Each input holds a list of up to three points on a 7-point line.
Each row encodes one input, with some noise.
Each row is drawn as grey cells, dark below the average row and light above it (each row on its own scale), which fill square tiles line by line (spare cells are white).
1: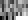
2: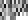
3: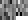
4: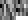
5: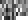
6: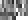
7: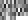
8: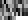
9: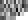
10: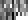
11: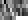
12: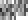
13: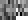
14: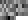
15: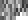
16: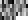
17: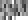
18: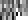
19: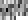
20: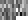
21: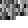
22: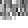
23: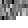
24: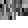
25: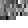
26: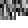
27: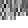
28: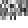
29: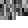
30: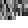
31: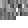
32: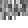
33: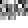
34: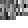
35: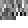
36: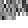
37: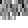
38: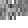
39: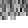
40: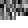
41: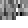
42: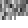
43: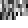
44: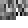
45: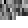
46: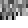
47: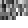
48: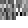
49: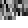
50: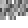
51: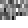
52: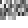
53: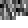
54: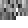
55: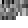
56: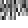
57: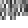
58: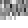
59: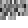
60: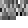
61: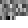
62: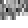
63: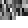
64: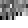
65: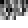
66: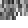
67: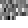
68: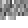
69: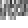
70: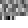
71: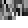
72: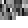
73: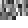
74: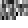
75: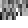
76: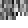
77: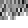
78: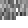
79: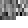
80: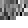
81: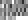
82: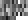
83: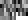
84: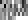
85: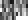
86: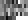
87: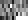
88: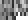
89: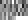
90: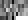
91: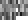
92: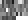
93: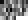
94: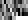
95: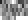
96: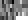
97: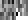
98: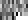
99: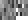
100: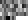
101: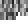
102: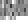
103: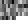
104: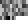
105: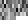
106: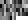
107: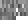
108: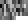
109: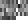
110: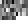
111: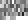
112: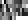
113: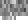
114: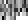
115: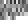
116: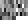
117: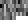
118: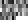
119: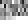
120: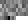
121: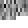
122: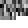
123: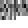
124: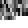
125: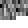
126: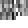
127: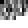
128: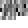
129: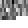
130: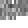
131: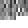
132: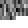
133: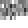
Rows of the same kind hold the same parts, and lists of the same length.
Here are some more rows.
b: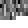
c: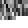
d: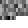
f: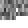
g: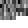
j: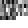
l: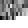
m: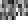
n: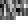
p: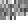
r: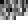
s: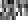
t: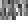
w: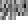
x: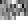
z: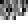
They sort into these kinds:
b, c, g, n
d, f, j, l, m, s, t
p, w, x
r, z

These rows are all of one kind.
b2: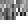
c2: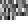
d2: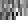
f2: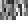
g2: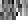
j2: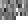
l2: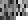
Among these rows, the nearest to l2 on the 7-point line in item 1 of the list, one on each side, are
b2 and j2.
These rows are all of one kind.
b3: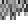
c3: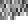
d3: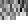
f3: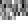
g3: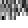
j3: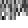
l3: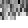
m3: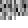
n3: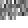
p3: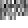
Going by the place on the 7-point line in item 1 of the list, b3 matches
d3, g3, j3 and l3.
